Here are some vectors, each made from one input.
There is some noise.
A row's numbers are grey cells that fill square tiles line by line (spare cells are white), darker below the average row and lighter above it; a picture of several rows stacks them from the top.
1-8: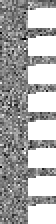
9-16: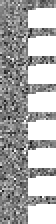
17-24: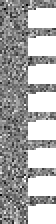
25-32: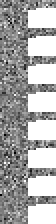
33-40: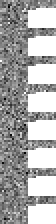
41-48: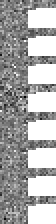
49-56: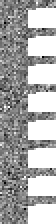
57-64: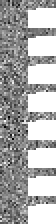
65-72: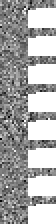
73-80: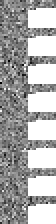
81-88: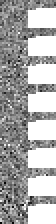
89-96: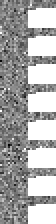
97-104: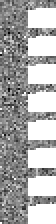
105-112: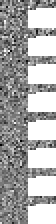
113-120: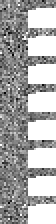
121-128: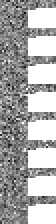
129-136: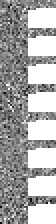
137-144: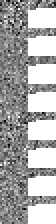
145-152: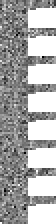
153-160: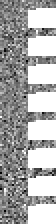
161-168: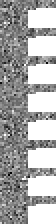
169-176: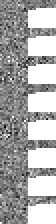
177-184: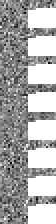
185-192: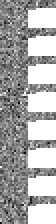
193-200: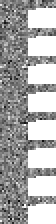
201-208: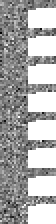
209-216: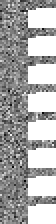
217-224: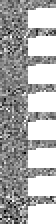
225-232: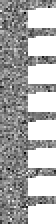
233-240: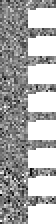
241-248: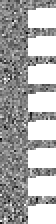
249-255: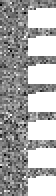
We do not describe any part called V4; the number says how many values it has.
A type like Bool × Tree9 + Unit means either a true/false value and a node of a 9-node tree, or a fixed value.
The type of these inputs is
(Bool × Bool × Bool × Line6 + Label5 × Line5) × (Unit + V4 × V4).
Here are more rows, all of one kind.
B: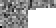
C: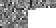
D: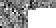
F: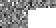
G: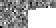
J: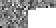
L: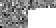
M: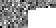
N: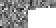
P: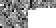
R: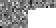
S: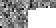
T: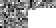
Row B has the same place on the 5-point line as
D, G, L and R.
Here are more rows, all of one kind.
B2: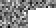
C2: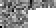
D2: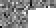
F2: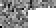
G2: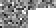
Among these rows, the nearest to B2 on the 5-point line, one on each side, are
F2 and G2.
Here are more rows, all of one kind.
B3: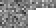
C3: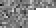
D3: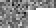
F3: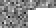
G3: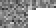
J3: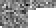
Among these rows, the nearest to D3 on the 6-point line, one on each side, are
C3 and F3.
